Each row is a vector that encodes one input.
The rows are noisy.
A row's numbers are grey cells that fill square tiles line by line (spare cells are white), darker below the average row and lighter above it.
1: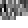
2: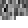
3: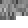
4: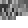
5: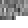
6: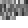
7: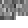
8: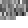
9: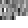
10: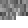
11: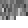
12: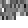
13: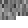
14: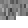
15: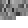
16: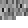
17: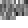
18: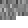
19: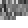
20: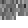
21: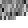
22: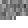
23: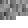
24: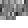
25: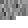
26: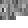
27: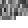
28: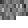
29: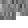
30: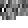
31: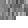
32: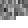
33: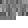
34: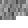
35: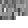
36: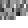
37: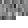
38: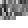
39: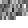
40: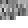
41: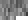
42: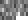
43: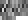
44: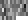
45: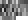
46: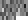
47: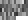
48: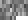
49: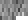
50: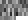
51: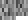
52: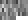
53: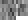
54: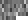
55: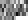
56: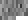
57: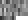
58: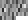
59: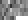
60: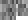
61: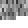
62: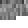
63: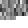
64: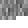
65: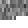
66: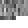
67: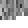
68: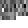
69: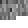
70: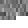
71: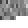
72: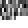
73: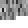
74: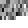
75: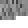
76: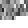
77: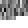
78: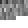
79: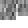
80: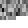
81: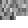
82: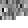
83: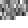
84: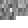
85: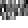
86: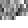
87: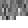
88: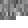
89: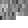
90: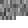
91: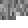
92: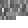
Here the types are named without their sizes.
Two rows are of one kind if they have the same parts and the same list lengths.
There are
2 kinds of row.
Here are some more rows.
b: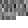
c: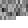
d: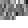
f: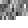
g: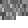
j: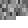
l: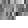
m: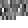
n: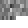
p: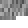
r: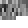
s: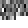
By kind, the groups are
b, g, m, n, p, s
c, d, f, j, l, r

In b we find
a node of a tree and a true/false value.
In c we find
a point on a circle.
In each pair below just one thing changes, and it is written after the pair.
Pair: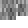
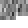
the true/false value
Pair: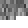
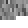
the node of the tree
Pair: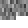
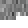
the true/false value
